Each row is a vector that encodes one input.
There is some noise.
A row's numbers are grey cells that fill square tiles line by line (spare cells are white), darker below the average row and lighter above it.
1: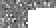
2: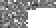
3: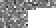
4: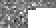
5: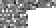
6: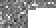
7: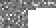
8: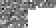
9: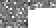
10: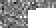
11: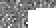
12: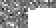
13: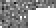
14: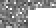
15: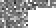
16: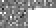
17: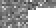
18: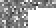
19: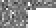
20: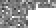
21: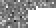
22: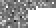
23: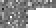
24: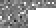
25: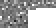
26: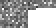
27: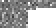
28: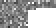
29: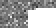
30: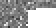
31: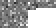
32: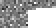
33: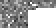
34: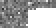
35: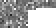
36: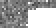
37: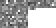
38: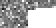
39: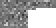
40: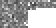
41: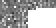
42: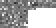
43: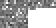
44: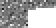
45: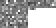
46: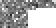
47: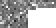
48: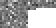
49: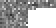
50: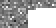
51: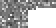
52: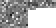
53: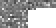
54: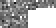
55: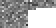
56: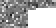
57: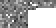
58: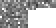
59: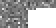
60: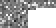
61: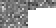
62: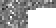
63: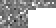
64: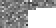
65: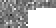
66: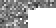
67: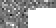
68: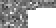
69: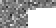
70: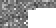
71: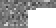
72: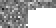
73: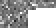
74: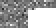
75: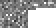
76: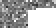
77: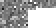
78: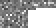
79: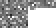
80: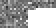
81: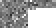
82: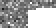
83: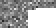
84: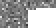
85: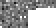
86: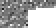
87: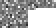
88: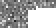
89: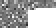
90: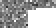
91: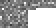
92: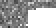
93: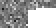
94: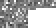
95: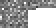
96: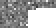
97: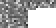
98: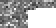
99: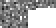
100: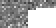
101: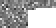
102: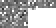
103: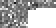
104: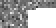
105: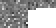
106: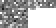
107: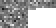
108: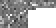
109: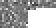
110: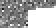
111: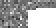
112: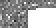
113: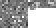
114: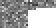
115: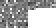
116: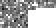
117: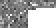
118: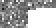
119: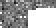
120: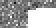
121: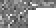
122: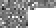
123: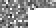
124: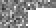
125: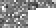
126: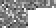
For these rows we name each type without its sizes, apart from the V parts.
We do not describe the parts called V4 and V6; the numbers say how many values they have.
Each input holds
either a value of V4 and a value of V6, or a list of points on a line.
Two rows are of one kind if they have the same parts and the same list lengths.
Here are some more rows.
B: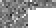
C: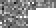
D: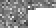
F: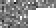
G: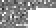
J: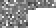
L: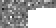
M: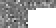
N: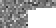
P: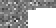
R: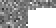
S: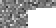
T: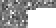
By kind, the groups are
B, M, N, S
C, F
D, J
G, L, P, R, T

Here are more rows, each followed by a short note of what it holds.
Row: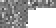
a value of V4 and a value of V6
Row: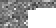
a value of V4 and a value of V6
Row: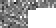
the empty list
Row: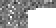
a value of V4 and a value of V6
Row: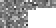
a list of one item
